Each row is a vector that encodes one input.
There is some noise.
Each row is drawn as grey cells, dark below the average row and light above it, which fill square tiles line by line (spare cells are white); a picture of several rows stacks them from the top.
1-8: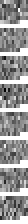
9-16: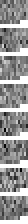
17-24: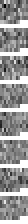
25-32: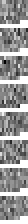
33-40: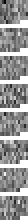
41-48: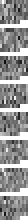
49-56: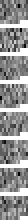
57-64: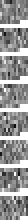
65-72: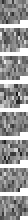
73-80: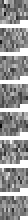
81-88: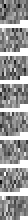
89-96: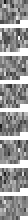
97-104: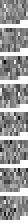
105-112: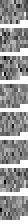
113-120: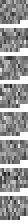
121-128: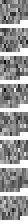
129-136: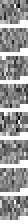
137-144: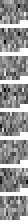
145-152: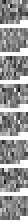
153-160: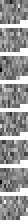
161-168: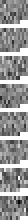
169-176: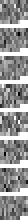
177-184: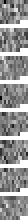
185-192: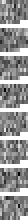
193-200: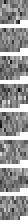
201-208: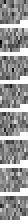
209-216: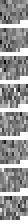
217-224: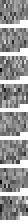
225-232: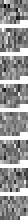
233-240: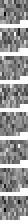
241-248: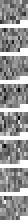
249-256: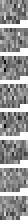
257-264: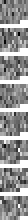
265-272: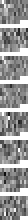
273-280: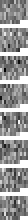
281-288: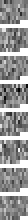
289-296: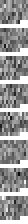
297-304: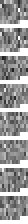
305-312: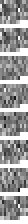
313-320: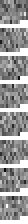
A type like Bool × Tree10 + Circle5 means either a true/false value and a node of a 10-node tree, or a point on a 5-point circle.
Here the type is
(Bool × Bool × Bool + Unit) × Line9 + Tree10.
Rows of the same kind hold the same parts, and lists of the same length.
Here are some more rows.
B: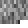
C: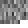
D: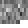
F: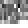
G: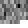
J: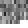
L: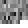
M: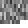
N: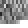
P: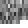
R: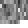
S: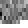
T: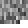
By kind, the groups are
B, C, D, L, N, S
F, G, J, R
M, P, T

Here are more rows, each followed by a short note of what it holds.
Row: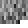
a point on a 9-point line
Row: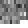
a node of a 10-node tree
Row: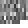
a point on a 9-point line
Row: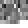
a node of a 10-node tree
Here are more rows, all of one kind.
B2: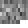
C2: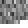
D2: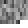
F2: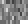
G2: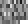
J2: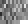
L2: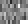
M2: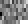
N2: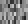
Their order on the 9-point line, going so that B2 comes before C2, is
F2, N2, L2, B2, D2, G2, C2, J2, M2.
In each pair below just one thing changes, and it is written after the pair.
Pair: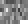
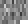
the place on the 9-point line
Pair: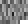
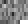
one of the three true/false values
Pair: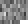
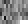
the place on the 9-point line
